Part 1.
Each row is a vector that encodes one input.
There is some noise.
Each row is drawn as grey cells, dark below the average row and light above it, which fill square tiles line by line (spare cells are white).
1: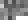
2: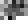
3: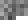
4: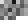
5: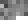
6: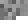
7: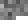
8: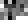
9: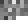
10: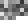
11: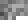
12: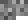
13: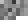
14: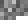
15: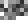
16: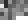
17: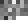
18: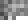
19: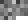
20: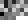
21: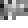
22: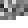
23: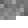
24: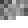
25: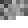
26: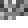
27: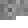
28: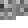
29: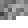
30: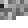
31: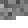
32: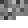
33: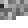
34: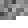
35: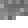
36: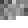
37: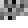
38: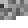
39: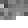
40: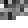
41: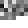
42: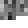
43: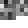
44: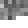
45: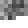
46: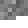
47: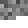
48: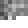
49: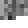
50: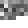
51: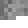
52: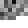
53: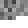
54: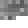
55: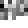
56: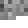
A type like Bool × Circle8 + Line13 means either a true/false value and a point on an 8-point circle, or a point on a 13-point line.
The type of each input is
Line7.
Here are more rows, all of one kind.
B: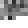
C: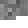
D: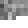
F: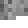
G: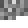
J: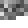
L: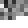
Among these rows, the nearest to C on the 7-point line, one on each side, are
B and J.
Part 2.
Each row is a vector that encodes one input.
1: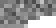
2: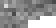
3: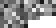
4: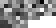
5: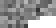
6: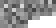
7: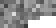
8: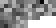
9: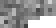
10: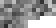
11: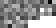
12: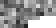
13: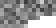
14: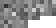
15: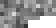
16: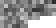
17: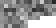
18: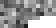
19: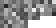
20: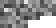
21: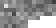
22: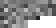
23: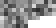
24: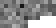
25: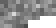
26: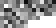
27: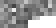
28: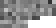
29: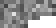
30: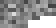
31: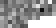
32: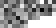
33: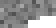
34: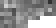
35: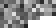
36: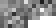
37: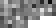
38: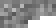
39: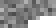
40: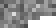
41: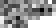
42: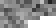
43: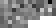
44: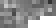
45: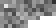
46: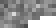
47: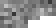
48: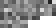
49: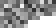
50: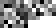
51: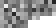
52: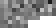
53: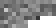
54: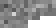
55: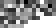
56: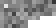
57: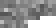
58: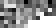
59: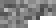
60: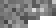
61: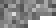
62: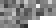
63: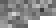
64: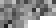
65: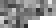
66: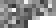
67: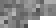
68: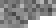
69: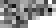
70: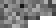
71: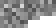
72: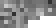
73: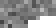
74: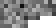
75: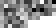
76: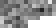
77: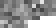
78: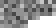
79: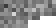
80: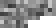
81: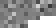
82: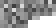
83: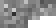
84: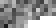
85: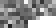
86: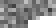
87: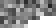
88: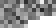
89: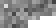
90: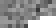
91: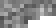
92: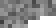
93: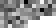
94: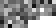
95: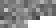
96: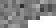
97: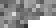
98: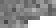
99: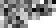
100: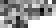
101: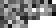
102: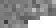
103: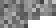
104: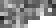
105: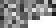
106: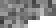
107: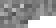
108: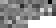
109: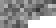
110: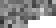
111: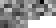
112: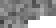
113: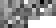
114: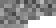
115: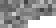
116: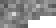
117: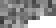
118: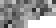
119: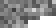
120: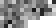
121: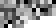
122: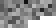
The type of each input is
Circle16 + Unit.
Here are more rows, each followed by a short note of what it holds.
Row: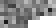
a point on a 16-point circle
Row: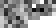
a point on a 16-point circle
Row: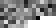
a point on a 16-point circle
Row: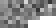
a point on a 16-point circle
